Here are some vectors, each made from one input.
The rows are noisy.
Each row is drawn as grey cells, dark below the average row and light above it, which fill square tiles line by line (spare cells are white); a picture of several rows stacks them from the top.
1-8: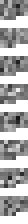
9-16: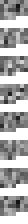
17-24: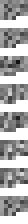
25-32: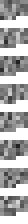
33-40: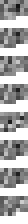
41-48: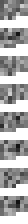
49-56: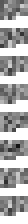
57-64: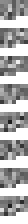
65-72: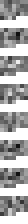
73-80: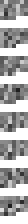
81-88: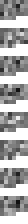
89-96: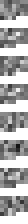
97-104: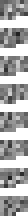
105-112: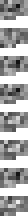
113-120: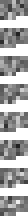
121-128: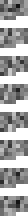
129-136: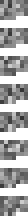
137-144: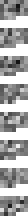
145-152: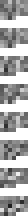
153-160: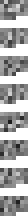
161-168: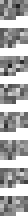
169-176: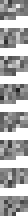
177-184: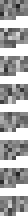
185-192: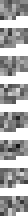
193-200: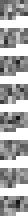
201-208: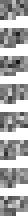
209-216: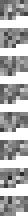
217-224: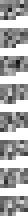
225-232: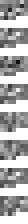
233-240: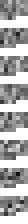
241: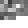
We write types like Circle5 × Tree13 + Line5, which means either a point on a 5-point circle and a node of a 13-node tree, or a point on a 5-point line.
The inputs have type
Bool × Bool × Bool × Bool.
